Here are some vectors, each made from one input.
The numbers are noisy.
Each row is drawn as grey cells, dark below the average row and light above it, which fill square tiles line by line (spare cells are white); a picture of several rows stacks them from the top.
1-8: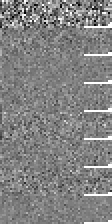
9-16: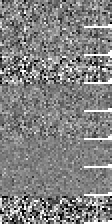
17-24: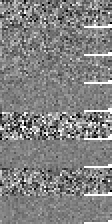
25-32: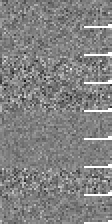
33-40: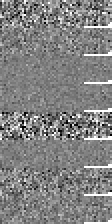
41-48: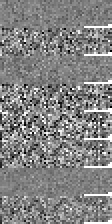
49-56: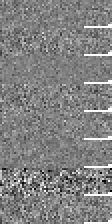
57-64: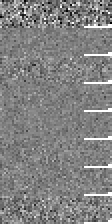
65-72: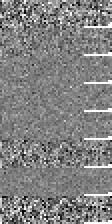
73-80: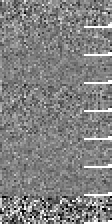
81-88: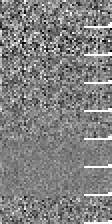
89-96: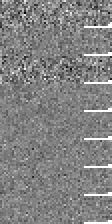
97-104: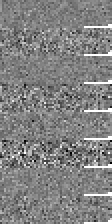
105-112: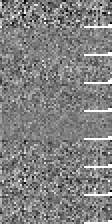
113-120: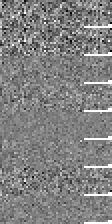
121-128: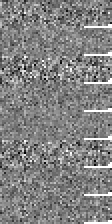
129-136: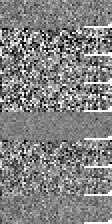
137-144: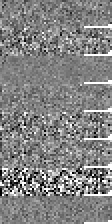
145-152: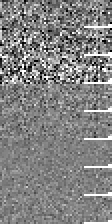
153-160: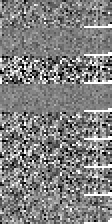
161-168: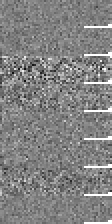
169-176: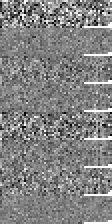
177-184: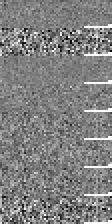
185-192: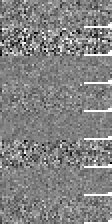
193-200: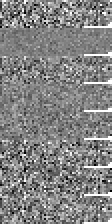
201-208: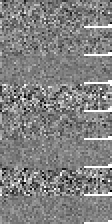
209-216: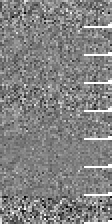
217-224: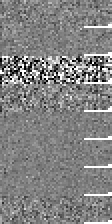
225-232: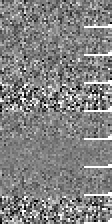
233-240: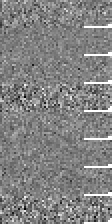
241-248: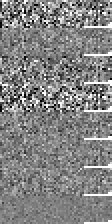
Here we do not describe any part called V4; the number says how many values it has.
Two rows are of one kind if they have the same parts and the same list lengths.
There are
2 kinds of row.
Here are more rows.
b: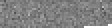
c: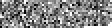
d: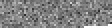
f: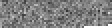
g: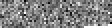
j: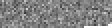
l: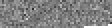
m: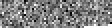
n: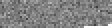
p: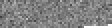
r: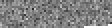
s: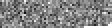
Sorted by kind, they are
b, c, f, j, n, s
d, g, l, m, p, r

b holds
a point on an 11-point circle and a value of V4.
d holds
a point on an 8-point circle and a point on an 11-point circle.
